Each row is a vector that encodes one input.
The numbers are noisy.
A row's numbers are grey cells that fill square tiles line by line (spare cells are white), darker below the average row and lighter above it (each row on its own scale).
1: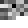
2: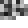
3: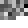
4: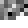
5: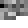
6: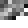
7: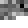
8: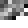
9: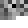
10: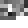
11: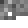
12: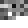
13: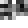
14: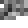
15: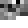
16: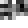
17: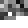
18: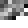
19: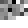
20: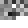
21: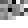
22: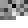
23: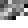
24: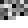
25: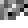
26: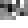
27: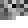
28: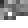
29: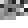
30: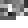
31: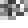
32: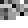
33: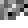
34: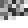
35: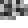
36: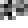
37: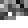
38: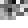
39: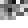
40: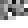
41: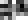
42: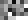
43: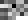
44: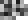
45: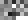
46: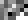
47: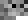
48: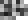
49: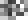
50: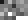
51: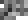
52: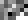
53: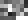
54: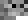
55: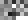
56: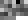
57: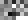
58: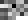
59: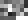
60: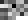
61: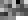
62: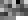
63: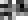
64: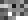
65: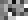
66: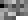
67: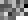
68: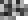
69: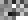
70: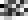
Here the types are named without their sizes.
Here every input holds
a label, together with either a fixed value, or three true/false values.
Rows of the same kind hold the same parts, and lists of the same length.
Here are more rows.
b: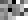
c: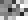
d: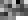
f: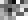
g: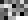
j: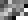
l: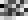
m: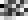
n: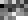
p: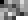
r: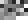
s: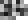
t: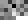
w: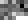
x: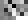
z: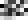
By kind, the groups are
b, c, d, f, g, l, m, n, p, r, s, t, w, x, z
j

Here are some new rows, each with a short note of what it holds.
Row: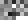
a label
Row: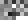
a label
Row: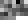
a label and three true/false values
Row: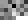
a label and three true/false values
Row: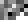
a label
